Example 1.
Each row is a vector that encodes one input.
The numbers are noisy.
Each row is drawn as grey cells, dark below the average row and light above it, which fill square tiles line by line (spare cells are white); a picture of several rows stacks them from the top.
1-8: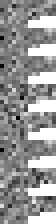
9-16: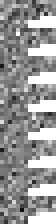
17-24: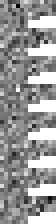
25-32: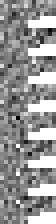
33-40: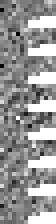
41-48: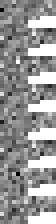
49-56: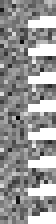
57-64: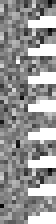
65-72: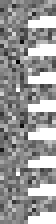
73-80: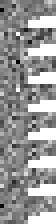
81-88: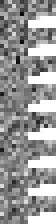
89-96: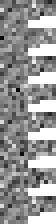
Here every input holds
either a point on a 6-point circle, or a fixed value, or three true/false values.
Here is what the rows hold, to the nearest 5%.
About 30% of them hold a point on a 6-point circle. About 10% of them hold a fixed value. The rest hold three true/false values.
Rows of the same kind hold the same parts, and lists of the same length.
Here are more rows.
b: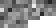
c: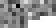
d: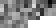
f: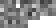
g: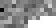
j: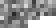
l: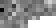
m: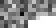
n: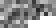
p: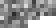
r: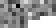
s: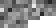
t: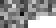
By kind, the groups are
b, c, d, f, j, n, p, r, s
g, l
m, t

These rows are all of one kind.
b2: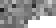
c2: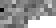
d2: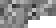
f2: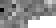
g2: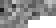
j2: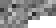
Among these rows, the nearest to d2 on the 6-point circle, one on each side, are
b2 and j2.
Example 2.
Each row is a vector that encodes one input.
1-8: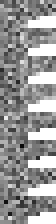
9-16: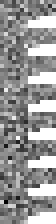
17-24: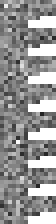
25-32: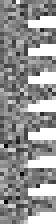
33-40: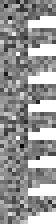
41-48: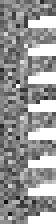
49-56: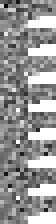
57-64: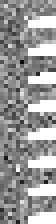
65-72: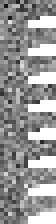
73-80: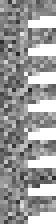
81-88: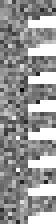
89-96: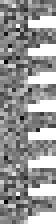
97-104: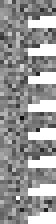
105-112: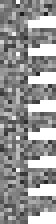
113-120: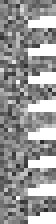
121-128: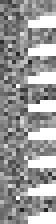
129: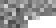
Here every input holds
one of 10 labels and a true/false value.
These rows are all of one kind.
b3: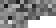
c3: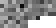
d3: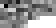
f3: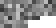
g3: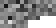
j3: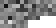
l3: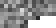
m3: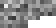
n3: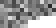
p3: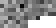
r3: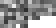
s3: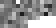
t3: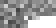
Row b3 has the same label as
d3, g3 and j3.
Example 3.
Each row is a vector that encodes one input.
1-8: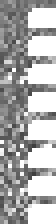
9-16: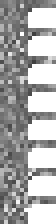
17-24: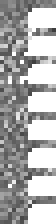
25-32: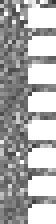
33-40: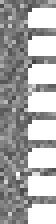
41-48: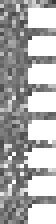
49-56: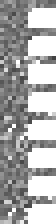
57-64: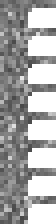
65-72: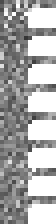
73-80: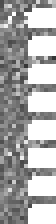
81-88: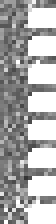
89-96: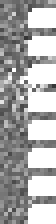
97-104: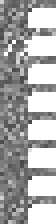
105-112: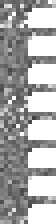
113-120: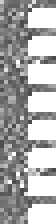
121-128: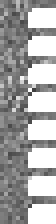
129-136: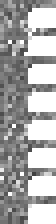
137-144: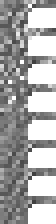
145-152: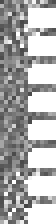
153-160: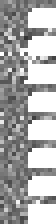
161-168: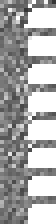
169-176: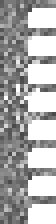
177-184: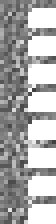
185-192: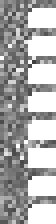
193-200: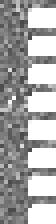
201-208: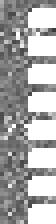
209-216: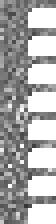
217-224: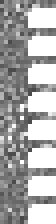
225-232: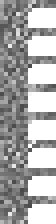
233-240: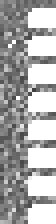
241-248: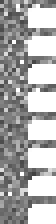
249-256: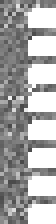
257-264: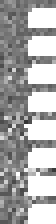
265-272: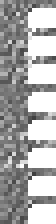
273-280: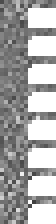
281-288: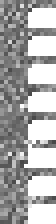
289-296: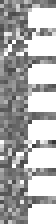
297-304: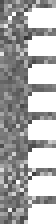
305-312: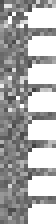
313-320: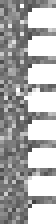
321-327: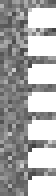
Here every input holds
a list of up to two points on a 5-point line.
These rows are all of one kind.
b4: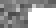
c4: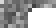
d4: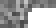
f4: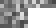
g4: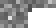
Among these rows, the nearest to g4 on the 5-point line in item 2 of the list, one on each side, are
d4 and f4.
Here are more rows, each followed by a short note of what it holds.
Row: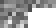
a list of two items
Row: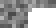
a list of two items
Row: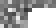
the empty list
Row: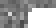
a list of one item
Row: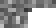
the empty list
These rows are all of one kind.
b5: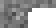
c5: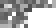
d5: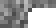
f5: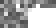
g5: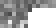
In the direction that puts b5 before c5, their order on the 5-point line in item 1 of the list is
g5, f5, b5, c5, d5.
